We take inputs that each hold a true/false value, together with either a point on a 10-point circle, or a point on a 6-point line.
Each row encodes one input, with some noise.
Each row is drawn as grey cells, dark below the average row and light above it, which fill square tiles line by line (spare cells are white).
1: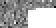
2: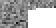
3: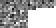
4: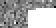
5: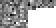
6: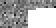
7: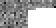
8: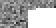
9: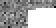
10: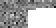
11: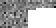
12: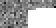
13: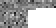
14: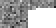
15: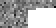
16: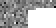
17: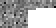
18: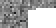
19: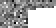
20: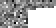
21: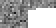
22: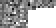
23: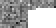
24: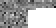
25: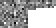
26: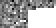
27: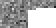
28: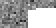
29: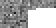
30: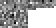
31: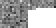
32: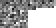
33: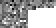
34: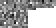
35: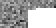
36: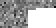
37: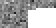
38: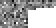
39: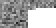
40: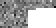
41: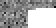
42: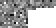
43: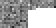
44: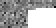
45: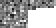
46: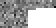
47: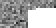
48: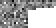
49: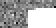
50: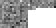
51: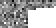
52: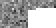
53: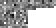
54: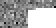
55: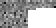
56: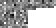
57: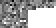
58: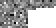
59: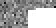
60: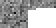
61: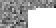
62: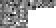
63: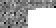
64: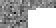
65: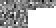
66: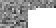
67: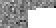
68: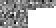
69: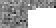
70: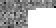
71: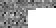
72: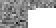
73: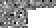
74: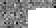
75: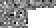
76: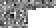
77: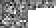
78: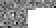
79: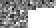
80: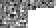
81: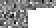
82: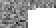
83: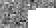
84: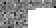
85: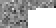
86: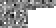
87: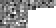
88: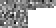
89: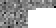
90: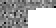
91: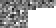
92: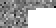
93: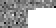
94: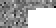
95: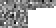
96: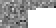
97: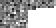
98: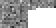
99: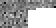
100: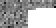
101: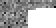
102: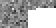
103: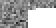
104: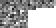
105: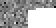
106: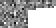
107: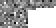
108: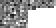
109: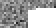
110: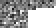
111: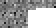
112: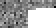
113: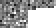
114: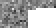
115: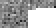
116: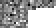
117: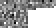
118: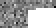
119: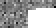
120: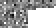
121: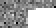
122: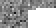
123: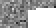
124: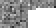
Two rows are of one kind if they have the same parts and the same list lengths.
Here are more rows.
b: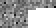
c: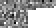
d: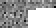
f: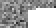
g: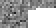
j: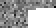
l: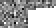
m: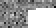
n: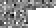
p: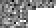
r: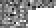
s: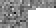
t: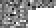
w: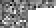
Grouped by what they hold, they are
b, d, f, g, j, m, s
c, l, n, p, r, t, w

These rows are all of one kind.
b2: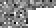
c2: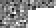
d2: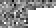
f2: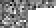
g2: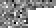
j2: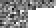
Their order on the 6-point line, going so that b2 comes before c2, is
f2, d2, g2, b2, c2, j2.
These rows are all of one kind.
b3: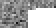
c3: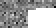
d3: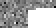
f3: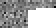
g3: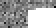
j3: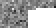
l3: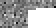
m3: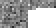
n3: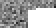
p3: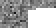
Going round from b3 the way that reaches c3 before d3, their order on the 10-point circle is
b3, c3, g3, m3, p3, f3, l3, j3, d3, n3.
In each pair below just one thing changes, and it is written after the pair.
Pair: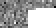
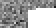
the true/false value
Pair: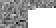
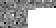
the true/false value
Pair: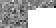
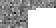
the place on the 10-point circle
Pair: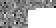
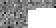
the place on the 10-point circle
